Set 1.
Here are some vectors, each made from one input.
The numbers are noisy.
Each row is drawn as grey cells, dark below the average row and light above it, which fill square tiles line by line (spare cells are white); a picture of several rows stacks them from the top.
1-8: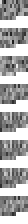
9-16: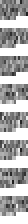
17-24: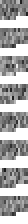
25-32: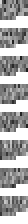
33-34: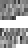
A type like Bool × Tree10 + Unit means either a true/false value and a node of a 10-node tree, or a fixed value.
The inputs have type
Label8.
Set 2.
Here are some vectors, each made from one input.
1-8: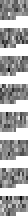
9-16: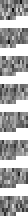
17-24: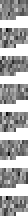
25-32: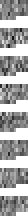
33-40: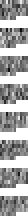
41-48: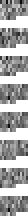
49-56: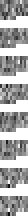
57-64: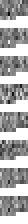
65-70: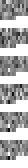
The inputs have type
Bool × Bool × Bool × Bool.
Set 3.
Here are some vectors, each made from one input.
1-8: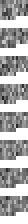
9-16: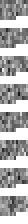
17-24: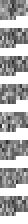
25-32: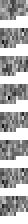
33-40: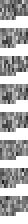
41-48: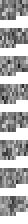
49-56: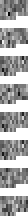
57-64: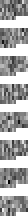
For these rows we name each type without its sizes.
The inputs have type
Label.
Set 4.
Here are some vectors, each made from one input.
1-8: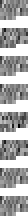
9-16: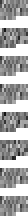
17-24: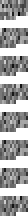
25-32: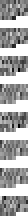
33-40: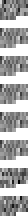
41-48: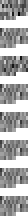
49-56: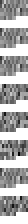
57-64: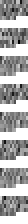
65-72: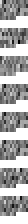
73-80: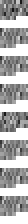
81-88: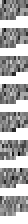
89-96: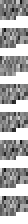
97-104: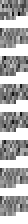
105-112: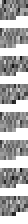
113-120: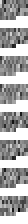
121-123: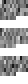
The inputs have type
Label5.
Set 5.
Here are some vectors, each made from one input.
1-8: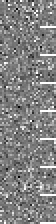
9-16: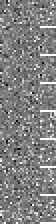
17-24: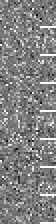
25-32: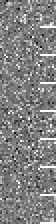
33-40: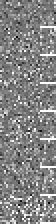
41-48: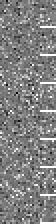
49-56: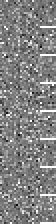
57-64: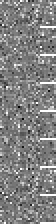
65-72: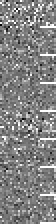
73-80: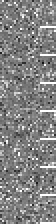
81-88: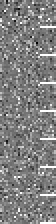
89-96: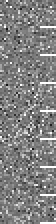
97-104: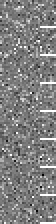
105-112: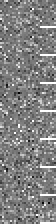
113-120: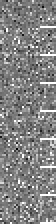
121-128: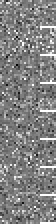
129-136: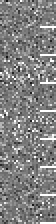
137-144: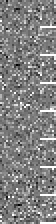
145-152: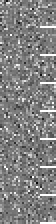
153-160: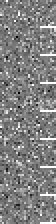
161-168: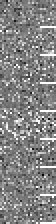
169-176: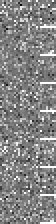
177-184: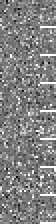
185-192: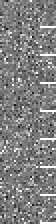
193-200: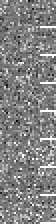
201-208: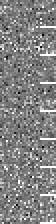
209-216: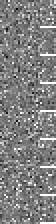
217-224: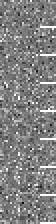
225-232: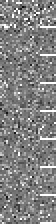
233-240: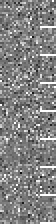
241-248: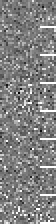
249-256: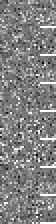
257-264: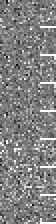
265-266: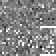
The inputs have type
Bool × Bool × Bool × Bool.
